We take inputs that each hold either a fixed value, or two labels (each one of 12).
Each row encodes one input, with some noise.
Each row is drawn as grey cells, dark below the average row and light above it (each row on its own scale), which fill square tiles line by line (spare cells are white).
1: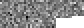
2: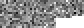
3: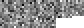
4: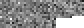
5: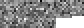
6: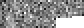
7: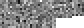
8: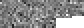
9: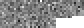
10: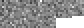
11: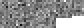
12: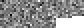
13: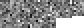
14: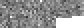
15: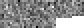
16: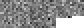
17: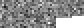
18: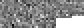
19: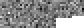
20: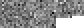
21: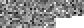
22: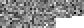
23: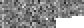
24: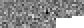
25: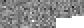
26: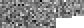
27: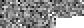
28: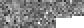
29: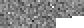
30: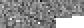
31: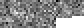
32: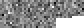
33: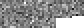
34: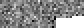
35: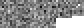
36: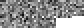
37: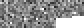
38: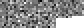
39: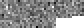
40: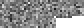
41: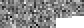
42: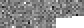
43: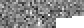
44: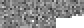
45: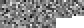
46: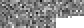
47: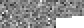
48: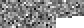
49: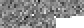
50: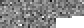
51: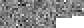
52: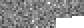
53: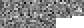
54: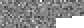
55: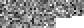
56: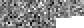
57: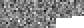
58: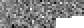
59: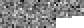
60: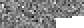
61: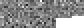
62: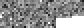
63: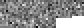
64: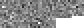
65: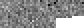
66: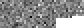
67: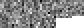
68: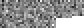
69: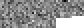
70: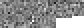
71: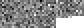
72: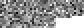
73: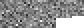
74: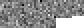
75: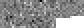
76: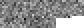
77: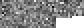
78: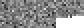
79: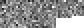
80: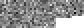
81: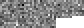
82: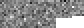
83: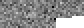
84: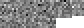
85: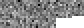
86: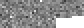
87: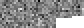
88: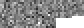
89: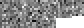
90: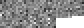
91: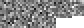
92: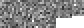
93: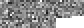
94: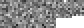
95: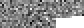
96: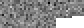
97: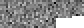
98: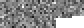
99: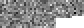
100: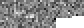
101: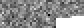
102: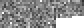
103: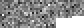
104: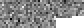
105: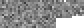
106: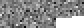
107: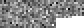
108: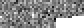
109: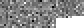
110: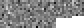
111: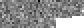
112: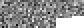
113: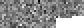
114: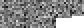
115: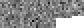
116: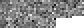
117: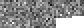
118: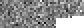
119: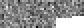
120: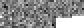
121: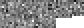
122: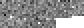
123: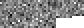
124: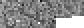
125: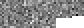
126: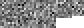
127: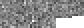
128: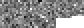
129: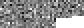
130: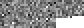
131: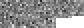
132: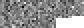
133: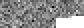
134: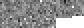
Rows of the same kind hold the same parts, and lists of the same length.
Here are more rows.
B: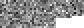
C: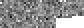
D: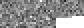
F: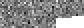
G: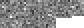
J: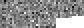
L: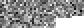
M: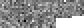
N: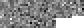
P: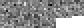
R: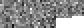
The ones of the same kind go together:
B, L
C, D, F, G, J, M, N, P, R

